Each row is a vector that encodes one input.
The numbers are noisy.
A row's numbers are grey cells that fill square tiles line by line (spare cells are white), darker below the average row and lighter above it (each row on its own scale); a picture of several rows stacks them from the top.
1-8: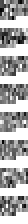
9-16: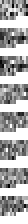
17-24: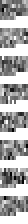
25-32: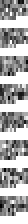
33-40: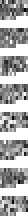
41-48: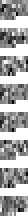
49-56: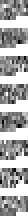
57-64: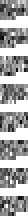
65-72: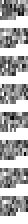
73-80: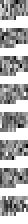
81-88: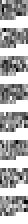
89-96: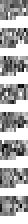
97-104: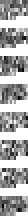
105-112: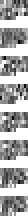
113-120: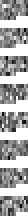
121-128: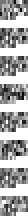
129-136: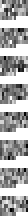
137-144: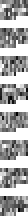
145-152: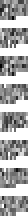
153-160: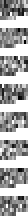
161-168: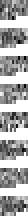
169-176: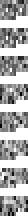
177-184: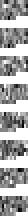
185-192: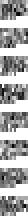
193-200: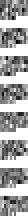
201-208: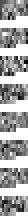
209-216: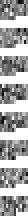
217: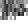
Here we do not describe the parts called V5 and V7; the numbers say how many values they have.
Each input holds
either a point on a 4-point line, a true/false value, a value of V5 and a value of V7, or a list of up to two points on a 6-point line.
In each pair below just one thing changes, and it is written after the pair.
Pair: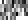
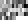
the value of V7
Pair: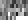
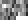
the value of V7
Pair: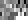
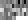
the place on the 4-point line
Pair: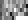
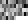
the value of V7
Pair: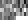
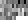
the true/false value
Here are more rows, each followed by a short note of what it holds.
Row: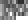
a list of one item
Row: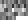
a point on a 4-point line, a true/false value, a value of V5 and a value of V7
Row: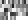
a point on a 4-point line, a true/false value, a value of V5 and a value of V7
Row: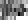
a list of two items
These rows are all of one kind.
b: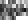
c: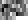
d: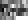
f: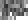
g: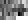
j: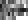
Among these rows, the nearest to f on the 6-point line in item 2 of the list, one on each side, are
c and d.
